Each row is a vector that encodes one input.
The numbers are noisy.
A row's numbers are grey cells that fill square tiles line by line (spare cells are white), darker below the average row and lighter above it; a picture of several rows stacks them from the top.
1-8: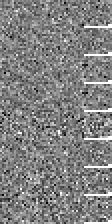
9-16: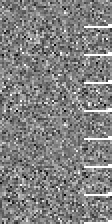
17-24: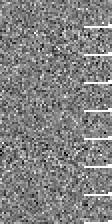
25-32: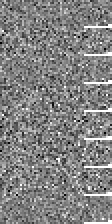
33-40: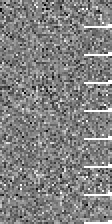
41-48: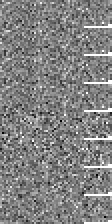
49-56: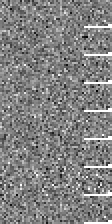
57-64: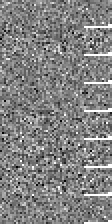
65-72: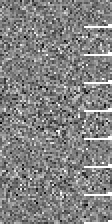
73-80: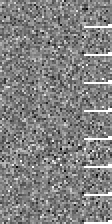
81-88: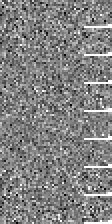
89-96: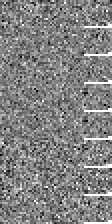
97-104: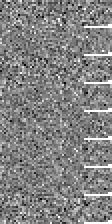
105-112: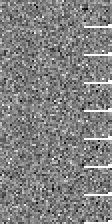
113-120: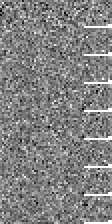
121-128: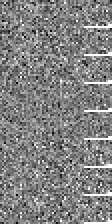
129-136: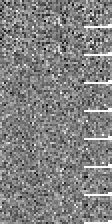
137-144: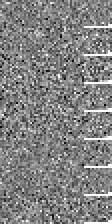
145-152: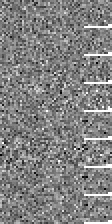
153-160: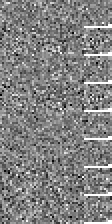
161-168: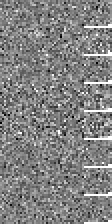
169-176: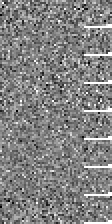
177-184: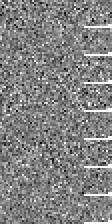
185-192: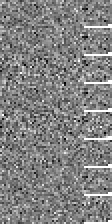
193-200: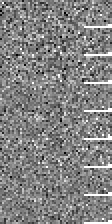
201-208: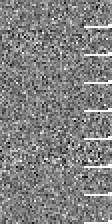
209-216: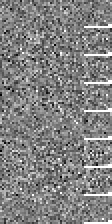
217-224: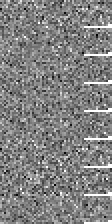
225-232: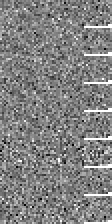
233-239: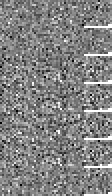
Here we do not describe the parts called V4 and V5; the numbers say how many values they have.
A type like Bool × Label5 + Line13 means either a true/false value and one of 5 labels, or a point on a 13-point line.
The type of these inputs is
(Circle6 × Line6 × V5 + Tree10) × V4.
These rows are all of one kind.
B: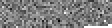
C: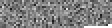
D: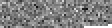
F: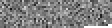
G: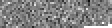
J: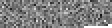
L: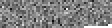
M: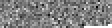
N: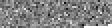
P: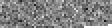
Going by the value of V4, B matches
C, F, J and L.
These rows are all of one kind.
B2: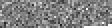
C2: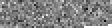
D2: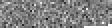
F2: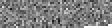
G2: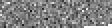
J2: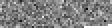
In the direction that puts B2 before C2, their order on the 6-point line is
B2, F2, G2, D2, J2, C2.
